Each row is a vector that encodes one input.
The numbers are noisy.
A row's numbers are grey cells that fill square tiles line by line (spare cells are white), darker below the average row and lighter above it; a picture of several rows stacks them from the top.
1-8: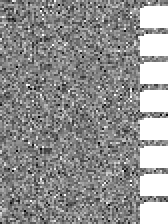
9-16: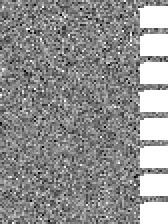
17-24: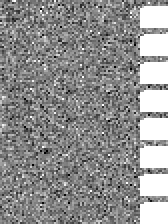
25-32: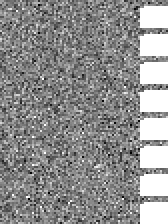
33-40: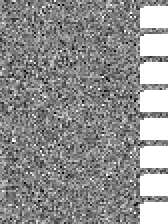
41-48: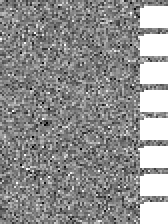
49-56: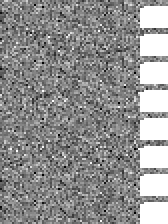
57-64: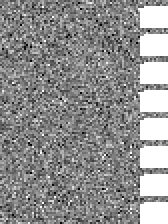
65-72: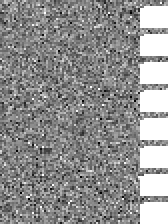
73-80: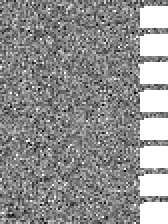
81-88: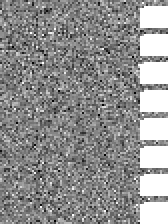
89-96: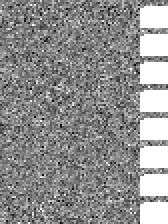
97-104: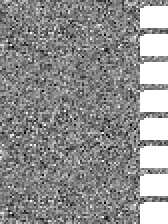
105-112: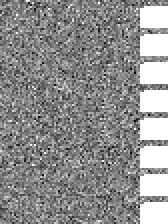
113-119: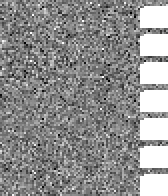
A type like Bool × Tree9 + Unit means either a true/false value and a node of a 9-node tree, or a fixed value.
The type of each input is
Circle11 × Circle16.
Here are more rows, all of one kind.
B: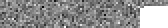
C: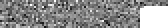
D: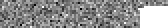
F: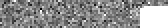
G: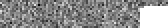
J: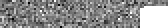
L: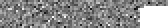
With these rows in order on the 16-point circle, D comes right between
B and L.
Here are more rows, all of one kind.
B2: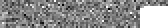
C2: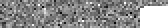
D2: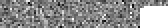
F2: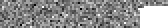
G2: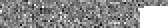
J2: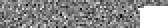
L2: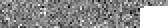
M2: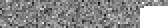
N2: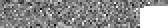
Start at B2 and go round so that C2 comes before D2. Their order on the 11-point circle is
B2, M2, G2, N2, C2, F2, J2, D2, L2.
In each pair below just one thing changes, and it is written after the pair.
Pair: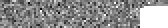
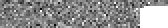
the place on the 16-point circle
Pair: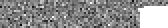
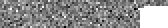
the place on the 11-point circle
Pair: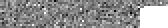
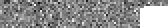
the place on the 16-point circle
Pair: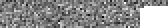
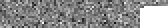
the place on the 16-point circle
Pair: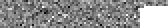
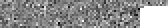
the place on the 16-point circle
